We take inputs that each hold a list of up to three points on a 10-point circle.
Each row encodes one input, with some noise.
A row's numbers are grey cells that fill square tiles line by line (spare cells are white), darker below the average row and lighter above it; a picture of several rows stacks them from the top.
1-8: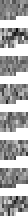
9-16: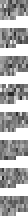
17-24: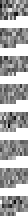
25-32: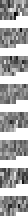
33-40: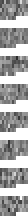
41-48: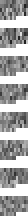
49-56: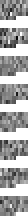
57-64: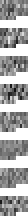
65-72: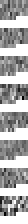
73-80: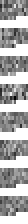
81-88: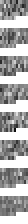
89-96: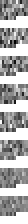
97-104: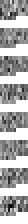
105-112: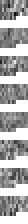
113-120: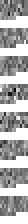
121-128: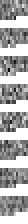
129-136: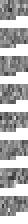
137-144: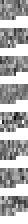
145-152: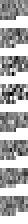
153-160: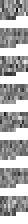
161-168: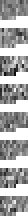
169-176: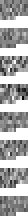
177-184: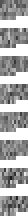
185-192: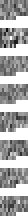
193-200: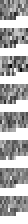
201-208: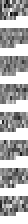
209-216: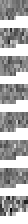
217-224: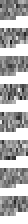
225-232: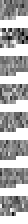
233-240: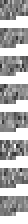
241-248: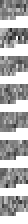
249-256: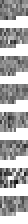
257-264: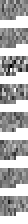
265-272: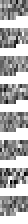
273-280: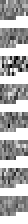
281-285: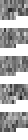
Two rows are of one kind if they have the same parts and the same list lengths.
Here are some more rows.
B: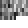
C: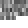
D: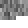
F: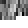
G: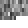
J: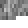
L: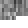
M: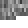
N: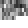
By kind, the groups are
B, G
C, D, M
F
J, L, N

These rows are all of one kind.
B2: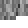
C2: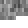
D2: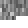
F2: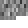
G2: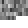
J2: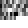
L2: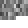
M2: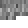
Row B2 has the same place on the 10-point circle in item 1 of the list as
C2 and G2.
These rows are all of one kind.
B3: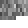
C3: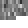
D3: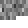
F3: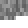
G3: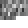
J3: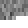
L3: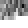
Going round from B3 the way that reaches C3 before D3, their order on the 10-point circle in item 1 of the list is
B3, C3, D3, J3, F3, G3, L3.
